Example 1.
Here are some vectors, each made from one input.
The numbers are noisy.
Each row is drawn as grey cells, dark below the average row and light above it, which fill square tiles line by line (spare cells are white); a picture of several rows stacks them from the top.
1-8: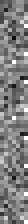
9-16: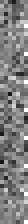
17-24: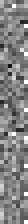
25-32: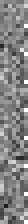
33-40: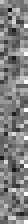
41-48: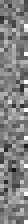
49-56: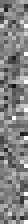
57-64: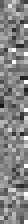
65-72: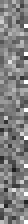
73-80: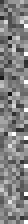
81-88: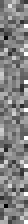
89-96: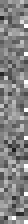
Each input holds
either a point on a 4-point line and a point on a 5-point line, or a point on a 6-point line, or a node of a 10-node tree.
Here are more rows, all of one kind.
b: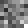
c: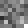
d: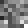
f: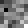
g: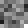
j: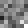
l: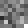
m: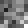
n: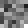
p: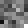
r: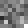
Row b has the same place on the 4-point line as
c, d, l and r.
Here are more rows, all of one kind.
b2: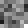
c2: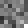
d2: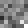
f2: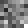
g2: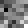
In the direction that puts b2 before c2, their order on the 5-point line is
f2, g2, d2, b2, c2.
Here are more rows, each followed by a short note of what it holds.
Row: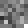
a point on a 4-point line and a point on a 5-point line
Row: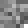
a node of a 10-node tree
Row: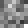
a node of a 10-node tree
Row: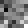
a point on a 4-point line and a point on a 5-point line
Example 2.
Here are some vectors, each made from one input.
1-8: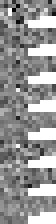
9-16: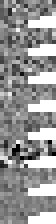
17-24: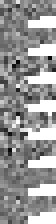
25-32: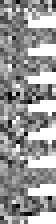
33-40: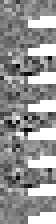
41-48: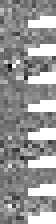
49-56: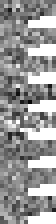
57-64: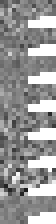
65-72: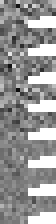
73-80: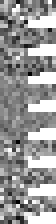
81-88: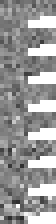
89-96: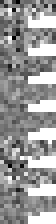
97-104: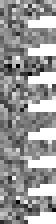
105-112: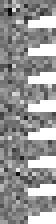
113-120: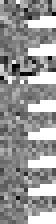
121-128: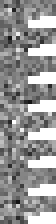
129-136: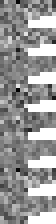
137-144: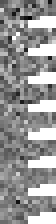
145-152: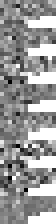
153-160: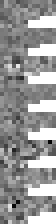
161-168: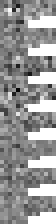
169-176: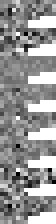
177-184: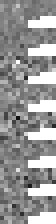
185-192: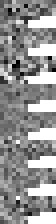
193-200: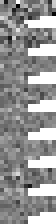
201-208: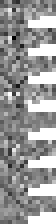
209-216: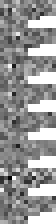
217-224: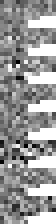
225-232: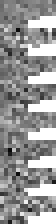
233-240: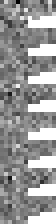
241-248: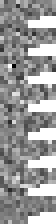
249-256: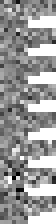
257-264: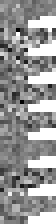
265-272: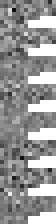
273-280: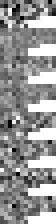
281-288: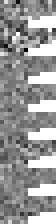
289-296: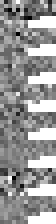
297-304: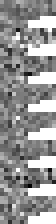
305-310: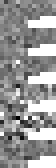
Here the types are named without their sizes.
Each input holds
a list of points on a line.
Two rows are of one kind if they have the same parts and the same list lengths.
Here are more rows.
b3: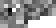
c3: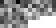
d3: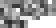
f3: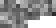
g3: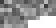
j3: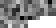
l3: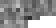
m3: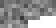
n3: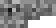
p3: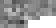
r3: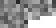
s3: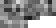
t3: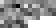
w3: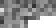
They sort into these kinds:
b3, c3, d3, f3, j3, m3, r3
g3
l3, p3
n3, s3, t3, w3

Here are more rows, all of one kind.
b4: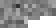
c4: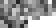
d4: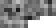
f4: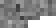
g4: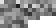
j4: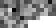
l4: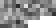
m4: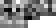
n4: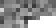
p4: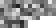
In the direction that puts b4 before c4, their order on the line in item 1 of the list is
b4, p4, g4, f4, j4, c4, d4, m4, l4, n4.
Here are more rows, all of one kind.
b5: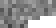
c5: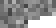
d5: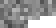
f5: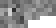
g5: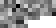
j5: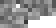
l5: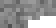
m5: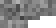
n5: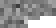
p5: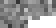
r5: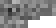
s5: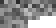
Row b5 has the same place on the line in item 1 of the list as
c5, l5, p5 and s5.
